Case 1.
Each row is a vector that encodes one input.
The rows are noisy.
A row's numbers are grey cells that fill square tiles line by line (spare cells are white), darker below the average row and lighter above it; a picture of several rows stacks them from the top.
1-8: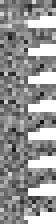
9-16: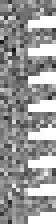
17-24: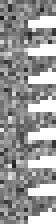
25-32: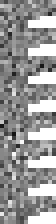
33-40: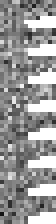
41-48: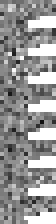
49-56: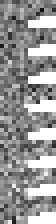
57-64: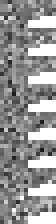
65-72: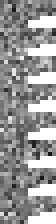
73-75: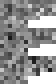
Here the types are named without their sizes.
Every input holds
either a node of a tree, or four true/false values.
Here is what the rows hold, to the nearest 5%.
About 30% of them hold a node of a tree. The rest hold four true/false values.
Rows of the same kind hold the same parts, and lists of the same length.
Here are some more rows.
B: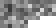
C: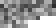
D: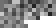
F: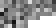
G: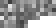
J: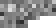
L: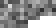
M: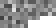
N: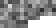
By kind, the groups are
B, G, J, L, M, N
C, D, F

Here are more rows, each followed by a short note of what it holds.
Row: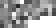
a node of a tree
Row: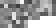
a node of a tree
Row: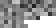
a node of a tree
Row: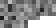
four true/false values
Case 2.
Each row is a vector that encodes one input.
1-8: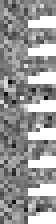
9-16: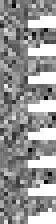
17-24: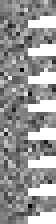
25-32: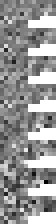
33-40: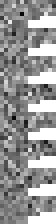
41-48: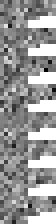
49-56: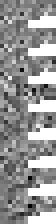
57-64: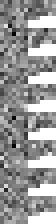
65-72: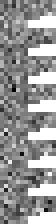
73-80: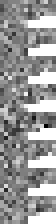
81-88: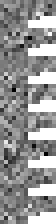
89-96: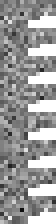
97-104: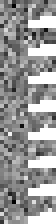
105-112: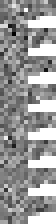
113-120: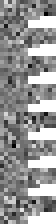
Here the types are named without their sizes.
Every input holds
a node of a tree, together with either a fixed value, or three true/false values.
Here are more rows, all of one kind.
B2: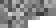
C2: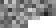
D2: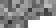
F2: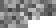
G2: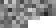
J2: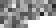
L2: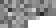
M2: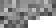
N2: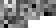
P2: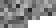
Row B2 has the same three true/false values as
C2, G2 and L2.
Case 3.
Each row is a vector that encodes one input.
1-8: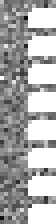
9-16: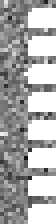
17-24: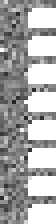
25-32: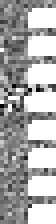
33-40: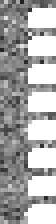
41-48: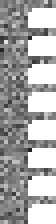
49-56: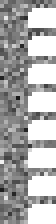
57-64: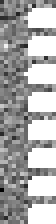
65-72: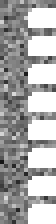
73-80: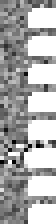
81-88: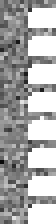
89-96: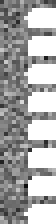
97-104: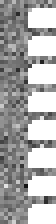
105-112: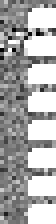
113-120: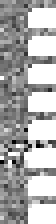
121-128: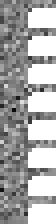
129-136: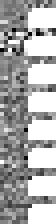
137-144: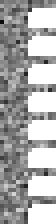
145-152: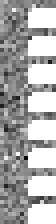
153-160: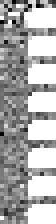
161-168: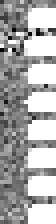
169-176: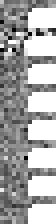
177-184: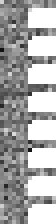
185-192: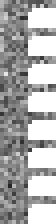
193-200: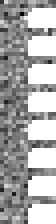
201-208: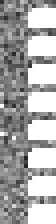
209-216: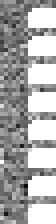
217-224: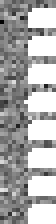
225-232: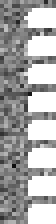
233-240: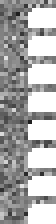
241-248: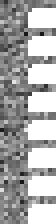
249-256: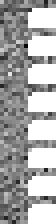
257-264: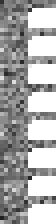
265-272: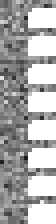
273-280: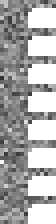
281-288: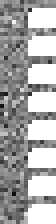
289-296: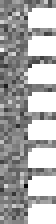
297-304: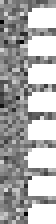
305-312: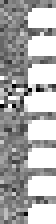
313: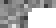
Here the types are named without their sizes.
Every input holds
either a point on a circle and five true/false values, or a fixed value.
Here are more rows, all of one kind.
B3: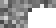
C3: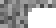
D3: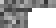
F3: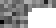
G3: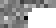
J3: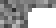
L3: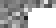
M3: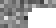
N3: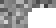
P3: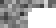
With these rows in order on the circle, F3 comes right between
D3 and N3.
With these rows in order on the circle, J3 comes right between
C3 and L3.
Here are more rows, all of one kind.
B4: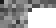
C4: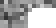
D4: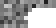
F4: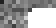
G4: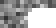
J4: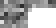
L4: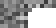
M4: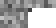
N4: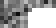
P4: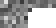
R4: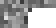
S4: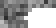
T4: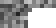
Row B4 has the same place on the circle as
C4, J4, N4 and P4.
